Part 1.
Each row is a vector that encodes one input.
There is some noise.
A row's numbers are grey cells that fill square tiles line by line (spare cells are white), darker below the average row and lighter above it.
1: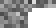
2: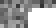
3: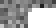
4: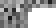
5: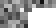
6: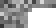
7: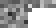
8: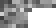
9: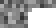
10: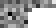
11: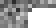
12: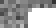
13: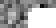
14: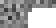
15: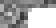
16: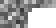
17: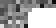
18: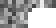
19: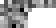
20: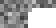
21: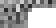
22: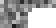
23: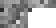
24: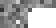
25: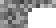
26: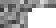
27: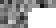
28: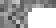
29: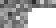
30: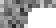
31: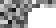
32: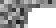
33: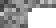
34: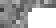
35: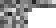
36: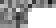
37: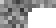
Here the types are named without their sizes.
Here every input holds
a point on a circle.
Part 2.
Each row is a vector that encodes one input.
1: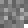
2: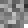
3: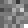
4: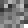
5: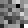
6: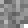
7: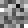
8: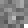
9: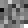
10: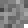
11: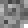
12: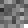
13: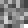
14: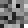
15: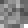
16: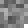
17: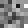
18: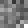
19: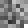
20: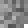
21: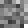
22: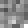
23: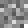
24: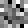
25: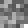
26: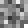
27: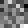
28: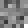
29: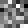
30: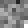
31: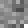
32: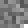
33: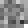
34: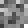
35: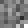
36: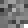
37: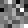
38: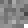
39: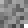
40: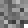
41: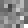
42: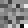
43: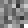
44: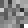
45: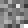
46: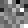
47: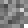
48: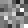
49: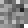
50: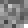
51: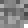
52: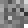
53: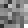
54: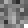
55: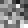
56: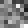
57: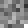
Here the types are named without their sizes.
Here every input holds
four true/false values.
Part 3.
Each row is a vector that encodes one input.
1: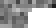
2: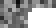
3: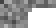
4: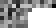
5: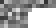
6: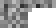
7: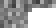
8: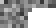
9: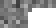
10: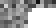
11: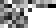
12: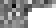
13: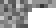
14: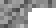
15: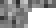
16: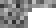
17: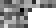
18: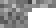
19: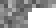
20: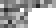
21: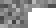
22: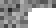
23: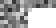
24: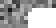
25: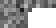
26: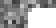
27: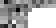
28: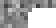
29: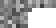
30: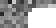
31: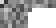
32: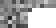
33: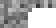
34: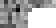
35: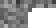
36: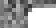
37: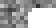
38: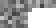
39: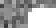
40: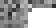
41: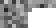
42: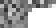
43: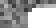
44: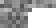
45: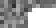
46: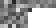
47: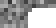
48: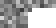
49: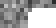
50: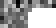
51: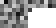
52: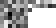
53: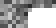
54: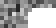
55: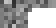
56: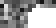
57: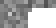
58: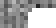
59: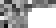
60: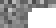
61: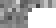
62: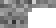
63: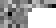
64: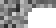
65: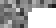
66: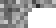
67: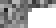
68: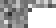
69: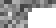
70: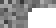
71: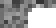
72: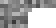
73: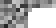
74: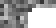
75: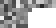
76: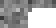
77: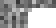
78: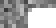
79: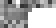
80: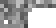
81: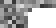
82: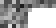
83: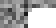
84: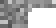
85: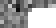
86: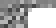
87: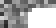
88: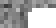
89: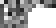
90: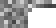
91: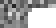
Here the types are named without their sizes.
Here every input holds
a point on a line.
